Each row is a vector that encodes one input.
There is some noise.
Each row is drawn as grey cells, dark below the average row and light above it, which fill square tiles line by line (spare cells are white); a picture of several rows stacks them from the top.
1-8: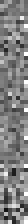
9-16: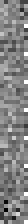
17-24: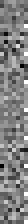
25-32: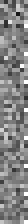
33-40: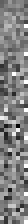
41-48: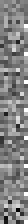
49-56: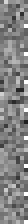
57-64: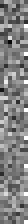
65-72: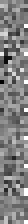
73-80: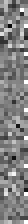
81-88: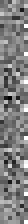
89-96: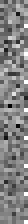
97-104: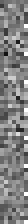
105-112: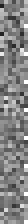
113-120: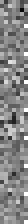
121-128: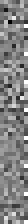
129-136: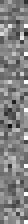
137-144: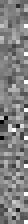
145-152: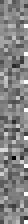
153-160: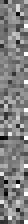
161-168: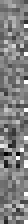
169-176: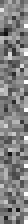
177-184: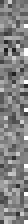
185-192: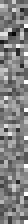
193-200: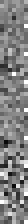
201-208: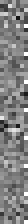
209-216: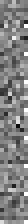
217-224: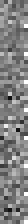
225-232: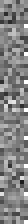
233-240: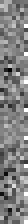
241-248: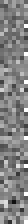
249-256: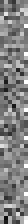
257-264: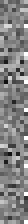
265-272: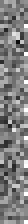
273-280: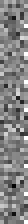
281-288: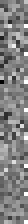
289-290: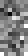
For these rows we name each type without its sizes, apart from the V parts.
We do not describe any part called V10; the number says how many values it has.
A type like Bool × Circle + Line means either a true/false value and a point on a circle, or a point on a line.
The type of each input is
(Bool × Bool × Bool × Bool + Unit) × V10 + Circle.
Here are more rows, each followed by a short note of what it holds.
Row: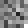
a point on a circle
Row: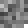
a value of V10
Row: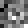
a point on a circle
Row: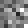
a point on a circle
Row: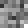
four true/false values and a value of V10
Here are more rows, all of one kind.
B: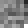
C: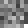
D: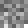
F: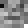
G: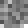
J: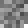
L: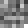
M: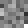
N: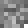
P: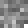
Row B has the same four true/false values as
C, L, M and N.
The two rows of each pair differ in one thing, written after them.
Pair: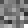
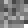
the value of V10
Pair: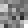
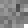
the value of V10
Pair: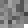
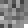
one of the four true/false values
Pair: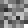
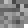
one of the four true/false values
